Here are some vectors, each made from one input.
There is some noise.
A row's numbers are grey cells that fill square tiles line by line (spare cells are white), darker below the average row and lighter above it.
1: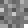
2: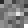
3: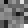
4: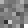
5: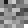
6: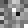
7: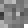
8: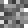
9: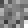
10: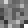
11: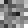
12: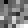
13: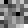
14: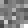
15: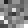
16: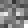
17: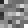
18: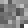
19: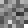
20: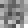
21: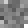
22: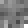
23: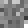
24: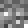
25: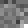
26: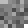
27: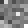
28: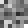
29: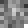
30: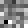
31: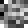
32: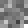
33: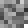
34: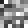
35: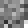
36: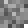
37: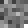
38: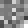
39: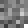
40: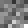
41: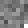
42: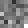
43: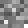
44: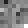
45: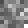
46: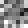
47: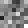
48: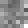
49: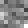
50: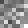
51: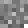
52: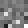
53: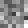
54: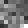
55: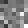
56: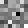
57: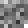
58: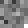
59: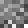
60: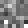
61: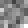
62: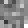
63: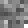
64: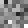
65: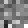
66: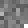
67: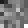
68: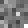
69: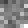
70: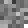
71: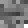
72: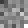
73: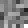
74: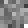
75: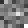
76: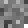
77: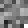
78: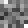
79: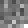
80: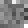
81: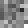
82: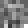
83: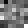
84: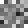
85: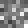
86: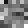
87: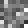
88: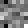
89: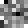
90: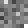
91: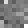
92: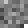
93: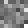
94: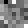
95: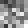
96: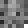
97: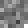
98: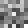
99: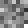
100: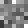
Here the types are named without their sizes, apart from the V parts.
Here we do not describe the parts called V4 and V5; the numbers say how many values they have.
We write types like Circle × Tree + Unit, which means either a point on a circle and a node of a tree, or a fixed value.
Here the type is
Bool × Line × Line × V4 × V5.
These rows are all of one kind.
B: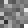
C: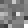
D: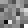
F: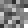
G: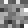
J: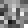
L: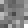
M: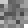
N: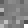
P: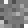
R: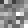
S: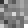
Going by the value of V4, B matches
R and S.
